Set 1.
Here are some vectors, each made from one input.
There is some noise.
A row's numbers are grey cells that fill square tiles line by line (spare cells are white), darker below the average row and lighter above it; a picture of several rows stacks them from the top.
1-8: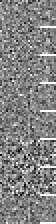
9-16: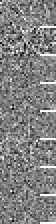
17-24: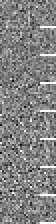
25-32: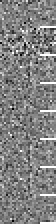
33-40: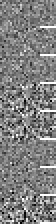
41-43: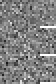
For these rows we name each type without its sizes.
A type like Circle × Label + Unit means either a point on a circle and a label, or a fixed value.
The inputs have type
Bool × Bool × Bool + Unit.
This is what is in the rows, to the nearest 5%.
About 15% of them hold a fixed value. The rest hold three true/false values.
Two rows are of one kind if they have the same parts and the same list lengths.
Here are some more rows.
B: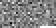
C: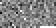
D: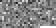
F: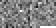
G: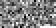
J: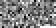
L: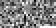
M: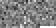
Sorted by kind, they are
B, C, D, F, M
G, J, L

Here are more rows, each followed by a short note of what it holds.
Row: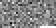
three true/false values
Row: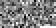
a fixed value
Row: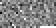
three true/false values
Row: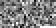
a fixed value
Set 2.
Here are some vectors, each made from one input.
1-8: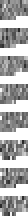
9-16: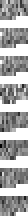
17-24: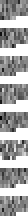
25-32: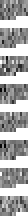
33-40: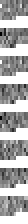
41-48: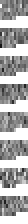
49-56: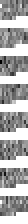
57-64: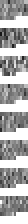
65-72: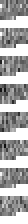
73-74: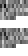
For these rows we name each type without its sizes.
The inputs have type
Tree + Unit.
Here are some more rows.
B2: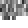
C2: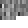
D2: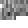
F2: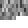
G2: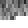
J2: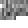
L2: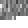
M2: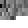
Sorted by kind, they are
B2
C2, D2, F2, G2, J2, L2, M2

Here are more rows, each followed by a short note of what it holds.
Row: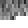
a node of a tree
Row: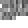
a node of a tree
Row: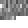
a node of a tree
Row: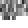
a fixed value
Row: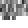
a fixed value
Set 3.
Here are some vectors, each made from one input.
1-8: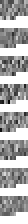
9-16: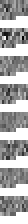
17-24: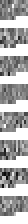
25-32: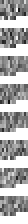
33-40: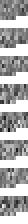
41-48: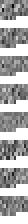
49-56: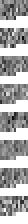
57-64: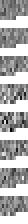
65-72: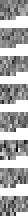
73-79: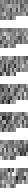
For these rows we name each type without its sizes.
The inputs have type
Line.
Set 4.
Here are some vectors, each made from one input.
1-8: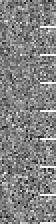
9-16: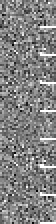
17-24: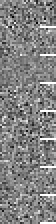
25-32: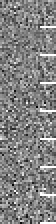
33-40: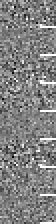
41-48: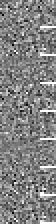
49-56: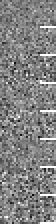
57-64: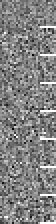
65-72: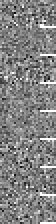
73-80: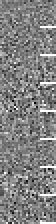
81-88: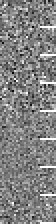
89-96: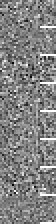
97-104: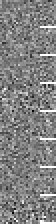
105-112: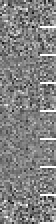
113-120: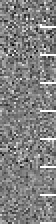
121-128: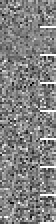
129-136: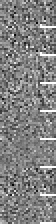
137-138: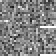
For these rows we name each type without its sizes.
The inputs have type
Tree.
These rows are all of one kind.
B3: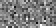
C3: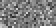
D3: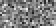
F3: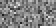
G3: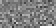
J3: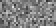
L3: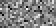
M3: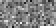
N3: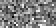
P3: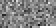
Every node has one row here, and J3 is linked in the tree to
C3, G3 and P3.
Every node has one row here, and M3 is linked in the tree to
D3 and G3.
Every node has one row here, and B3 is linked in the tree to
C3 and N3.
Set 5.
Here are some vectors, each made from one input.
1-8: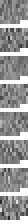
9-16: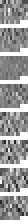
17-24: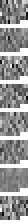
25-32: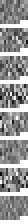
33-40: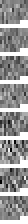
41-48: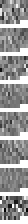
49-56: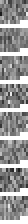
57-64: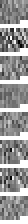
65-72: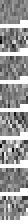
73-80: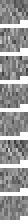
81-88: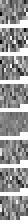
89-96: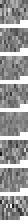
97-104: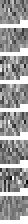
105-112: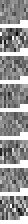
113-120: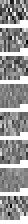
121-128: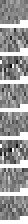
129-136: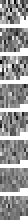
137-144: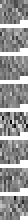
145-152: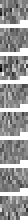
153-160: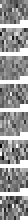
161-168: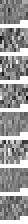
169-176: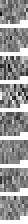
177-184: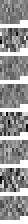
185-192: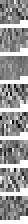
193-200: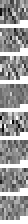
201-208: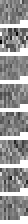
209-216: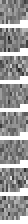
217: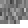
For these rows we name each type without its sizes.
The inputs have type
Line.
